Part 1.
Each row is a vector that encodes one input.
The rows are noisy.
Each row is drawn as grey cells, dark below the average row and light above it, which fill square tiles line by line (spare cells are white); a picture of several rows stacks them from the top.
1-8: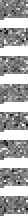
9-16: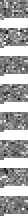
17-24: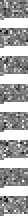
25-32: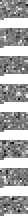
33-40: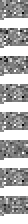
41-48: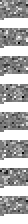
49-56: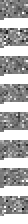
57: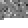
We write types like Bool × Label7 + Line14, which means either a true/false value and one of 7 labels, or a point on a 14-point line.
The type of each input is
Line5 × (Tree8 + Unit).
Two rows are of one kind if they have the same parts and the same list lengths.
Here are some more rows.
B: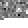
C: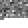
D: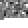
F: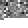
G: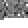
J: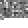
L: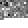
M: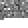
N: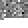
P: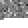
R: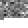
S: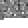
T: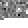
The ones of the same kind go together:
B, F, J, N, T
C, D, G, L, M, P, R, S

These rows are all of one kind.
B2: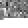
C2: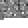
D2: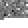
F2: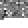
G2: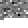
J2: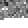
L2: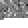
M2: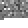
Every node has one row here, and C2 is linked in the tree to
B2 and L2.
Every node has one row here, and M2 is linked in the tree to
B2 and D2.
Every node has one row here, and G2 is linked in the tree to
L2.
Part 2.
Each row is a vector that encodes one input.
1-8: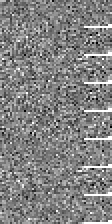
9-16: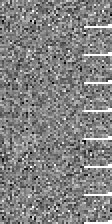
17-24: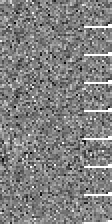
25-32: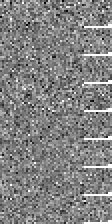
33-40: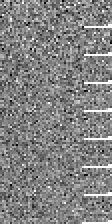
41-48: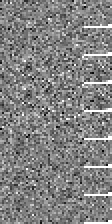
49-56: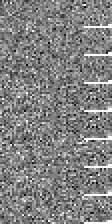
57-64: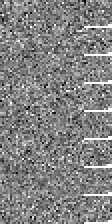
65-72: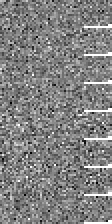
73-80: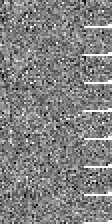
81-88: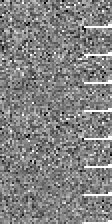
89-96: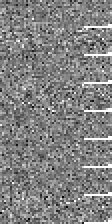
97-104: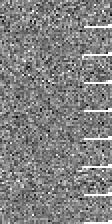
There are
2 kinds of row.
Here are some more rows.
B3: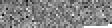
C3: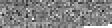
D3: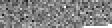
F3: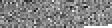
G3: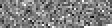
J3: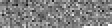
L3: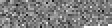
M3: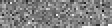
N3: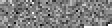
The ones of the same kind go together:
B3, C3, D3, F3, J3, L3, M3, N3
G3

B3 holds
a point on a 5-point line and a point on a 6-point line.
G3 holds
one of 6 labels.
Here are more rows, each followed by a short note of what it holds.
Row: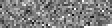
one of 6 labels
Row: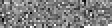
one of 6 labels
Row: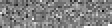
a point on a 5-point line and a point on a 6-point line
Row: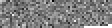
a point on a 5-point line and a point on a 6-point line
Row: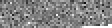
a point on a 5-point line and a point on a 6-point line
